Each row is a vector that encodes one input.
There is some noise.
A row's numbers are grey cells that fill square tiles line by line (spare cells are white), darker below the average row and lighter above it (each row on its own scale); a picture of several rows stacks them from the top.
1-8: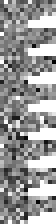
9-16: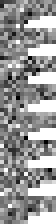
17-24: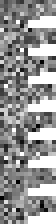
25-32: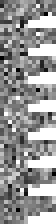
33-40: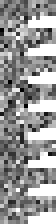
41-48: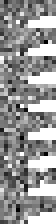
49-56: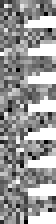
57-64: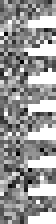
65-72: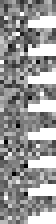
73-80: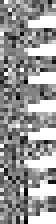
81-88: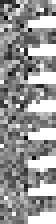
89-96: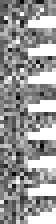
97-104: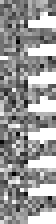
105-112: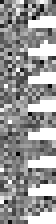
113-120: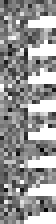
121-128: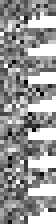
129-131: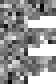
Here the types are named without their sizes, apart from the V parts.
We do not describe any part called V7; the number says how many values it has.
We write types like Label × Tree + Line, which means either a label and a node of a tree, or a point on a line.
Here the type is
(Bool × Bool × Bool × Bool + Line) × V7.
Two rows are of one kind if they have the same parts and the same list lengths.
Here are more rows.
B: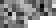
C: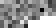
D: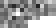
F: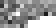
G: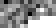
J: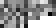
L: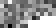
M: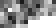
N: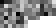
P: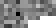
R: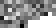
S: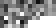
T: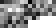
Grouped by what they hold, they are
B, F, N, R, T
C, D, G, J, L, M, P, S

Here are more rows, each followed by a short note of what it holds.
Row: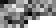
a point on a line and a value of V7
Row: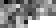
four true/false values and a value of V7
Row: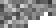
four true/false values and a value of V7
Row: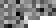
four true/false values and a value of V7
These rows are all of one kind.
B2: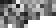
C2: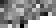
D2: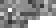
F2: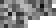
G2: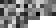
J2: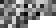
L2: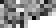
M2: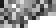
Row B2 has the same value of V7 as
G2 and J2.
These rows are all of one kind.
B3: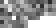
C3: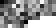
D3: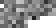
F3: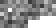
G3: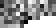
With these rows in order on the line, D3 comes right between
B3 and C3.
